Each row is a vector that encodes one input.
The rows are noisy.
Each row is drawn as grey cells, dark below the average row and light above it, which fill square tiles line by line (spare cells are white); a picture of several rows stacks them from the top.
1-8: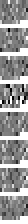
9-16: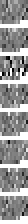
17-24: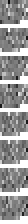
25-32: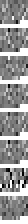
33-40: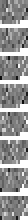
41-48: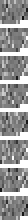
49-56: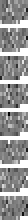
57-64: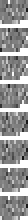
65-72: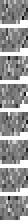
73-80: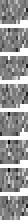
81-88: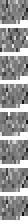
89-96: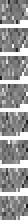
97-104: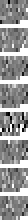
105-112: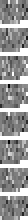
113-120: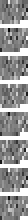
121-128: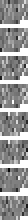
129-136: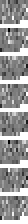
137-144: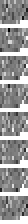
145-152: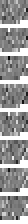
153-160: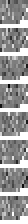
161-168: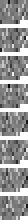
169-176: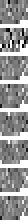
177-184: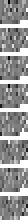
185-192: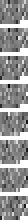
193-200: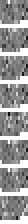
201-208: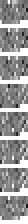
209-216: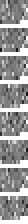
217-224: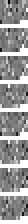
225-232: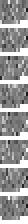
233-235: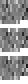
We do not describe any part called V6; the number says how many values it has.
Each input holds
a list of up to two items, each a true/false value and a value of V6.
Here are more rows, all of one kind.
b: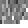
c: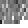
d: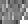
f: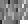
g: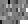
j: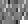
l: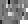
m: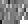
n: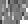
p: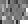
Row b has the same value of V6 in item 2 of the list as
g, l, n and p.
